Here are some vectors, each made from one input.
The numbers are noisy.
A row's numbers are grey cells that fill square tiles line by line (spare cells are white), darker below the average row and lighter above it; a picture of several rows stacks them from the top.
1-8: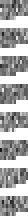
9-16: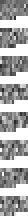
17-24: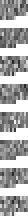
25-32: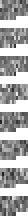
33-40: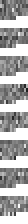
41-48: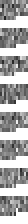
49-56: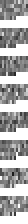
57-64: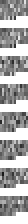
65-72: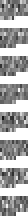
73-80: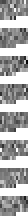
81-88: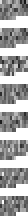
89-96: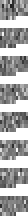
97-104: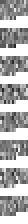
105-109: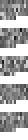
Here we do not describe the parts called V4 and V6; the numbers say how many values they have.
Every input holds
either a point on a 5-point line, or a true/false value and a value of V4, or a value of V6.
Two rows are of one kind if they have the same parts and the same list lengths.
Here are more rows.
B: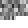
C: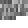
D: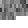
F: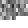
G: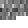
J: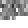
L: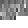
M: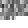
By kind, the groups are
B, F, J, M
C, L
D, G

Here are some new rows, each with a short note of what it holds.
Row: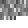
a true/false value and a value of V4
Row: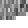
a true/false value and a value of V4
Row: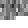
a point on a 5-point line
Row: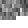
a value of V6
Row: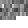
a value of V6
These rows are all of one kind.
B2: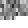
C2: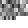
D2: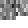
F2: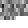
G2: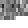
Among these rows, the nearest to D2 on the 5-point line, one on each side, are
C2 and G2.
